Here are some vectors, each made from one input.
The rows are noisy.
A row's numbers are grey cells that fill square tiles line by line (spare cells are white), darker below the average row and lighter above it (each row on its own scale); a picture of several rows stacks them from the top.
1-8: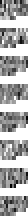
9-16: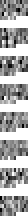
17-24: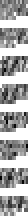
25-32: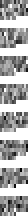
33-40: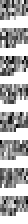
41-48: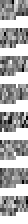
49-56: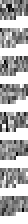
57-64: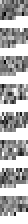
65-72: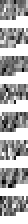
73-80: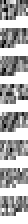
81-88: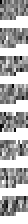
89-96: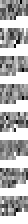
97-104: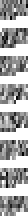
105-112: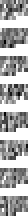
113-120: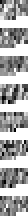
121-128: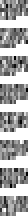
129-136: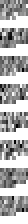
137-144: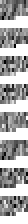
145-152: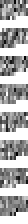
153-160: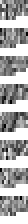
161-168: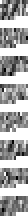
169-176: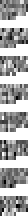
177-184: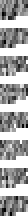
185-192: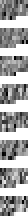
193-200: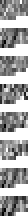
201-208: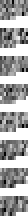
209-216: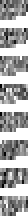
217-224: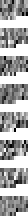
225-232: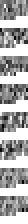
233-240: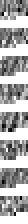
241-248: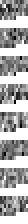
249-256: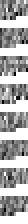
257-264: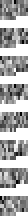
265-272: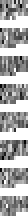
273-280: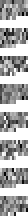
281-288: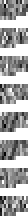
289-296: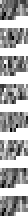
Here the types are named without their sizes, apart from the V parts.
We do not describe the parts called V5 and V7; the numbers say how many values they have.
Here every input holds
a label, together with either a label, or a value of V5 and a value of V7.
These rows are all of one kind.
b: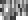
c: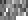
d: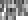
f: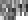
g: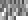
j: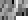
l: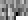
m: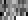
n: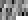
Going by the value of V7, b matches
g, j and m.
